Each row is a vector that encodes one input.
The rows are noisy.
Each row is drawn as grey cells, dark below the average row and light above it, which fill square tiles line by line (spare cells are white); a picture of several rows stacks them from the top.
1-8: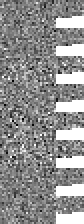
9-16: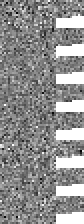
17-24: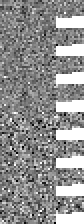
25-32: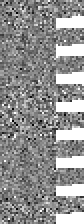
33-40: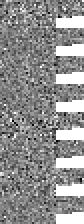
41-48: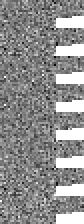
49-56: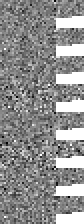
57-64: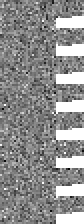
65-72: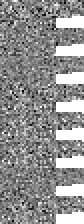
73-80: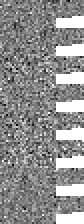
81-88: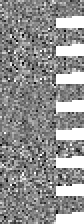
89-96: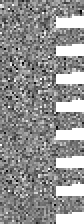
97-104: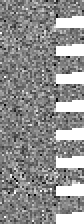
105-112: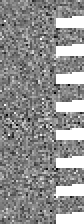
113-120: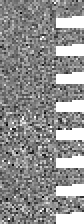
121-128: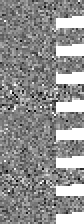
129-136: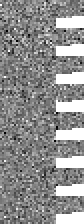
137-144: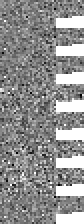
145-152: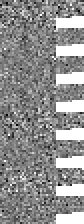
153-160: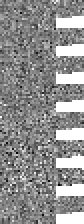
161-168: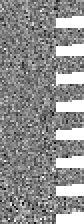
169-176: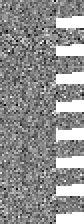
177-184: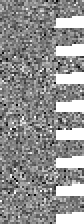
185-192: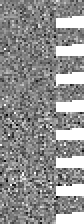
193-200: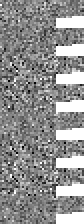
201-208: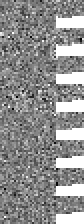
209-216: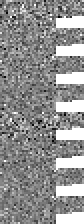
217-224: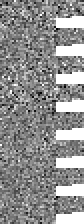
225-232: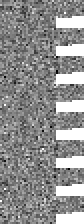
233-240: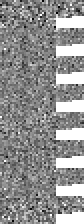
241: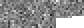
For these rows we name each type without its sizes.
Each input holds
either a node of a tree, or a list of points on a line.
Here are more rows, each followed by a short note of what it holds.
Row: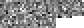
a node of a tree
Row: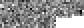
the empty list
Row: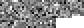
a node of a tree
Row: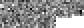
the empty list
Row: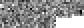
the empty list
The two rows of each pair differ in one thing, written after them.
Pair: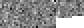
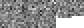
the place on the line in item 1 of the list
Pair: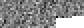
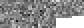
the place on the line in item 1 of the list
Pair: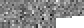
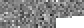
the place on the line in item 1 of the list
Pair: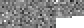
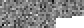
the place on the line in item 1 of the list
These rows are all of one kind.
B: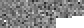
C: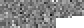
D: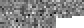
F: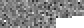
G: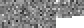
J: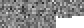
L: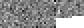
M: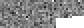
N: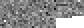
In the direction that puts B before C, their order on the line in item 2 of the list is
M, B, C, F, D, G, N, L, J.
